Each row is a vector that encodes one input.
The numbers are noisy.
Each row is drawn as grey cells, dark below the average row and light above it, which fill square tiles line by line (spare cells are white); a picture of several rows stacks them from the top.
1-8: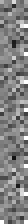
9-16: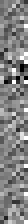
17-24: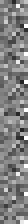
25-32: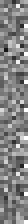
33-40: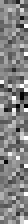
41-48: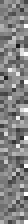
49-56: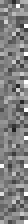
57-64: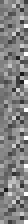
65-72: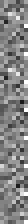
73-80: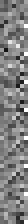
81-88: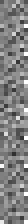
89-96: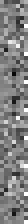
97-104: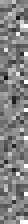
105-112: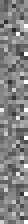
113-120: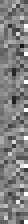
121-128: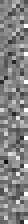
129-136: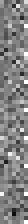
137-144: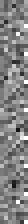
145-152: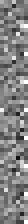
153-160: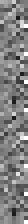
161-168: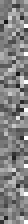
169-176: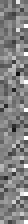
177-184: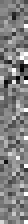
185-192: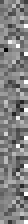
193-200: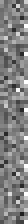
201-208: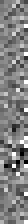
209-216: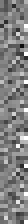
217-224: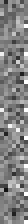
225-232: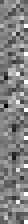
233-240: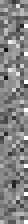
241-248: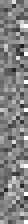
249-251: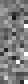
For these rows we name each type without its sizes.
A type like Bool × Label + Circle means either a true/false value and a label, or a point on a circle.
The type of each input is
Tree + Unit.
